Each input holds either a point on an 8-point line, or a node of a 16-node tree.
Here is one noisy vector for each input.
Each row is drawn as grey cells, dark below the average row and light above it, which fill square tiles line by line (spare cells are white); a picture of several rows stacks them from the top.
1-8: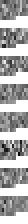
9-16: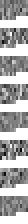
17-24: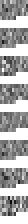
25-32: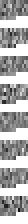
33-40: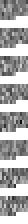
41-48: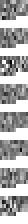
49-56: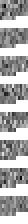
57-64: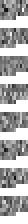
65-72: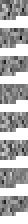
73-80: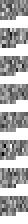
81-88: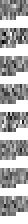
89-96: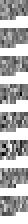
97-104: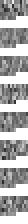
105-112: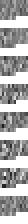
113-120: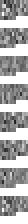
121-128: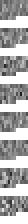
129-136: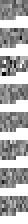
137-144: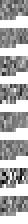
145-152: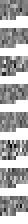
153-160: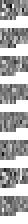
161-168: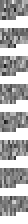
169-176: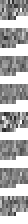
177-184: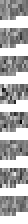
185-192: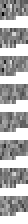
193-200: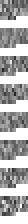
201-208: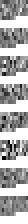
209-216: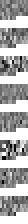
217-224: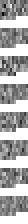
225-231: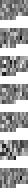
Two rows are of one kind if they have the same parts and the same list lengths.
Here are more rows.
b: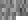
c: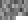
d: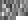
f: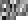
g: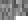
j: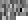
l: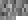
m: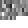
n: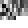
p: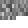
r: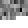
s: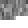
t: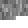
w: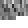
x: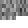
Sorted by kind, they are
b, c, d, g, j, l, m, p, r, s, t, x
f, n, w

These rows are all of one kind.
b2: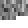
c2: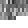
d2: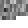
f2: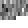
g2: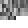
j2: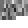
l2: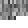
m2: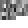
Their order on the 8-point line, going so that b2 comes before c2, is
j2, m2, b2, d2, f2, l2, g2, c2.
